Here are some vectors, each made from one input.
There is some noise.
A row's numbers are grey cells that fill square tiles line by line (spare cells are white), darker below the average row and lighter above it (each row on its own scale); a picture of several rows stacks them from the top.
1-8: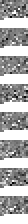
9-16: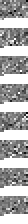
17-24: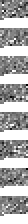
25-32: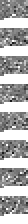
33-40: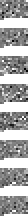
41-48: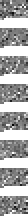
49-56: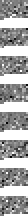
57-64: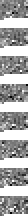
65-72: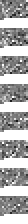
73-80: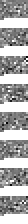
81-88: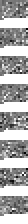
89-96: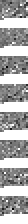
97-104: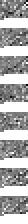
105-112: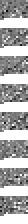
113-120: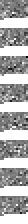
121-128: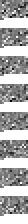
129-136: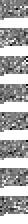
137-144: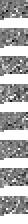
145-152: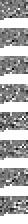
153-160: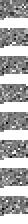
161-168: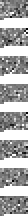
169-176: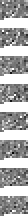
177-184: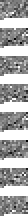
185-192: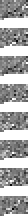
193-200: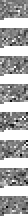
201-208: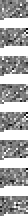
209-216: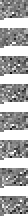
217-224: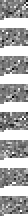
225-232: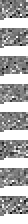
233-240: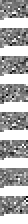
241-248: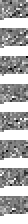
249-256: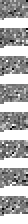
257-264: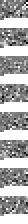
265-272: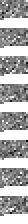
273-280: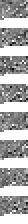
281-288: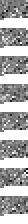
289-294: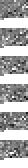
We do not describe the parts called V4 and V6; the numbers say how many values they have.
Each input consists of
either a point on a 12-point line, or a true/false value and a value of V4, or a value of V6.
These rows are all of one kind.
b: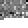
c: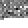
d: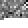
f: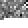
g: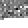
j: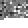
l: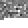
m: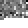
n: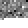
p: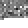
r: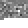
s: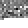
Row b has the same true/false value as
j, m and n.
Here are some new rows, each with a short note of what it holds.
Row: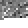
a point on a 12-point line
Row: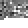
a true/false value and a value of V4
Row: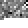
a true/false value and a value of V4
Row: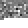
a true/false value and a value of V4
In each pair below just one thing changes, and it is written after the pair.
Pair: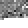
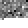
the true/false value
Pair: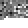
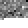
the value of V4
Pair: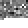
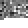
the value of V4
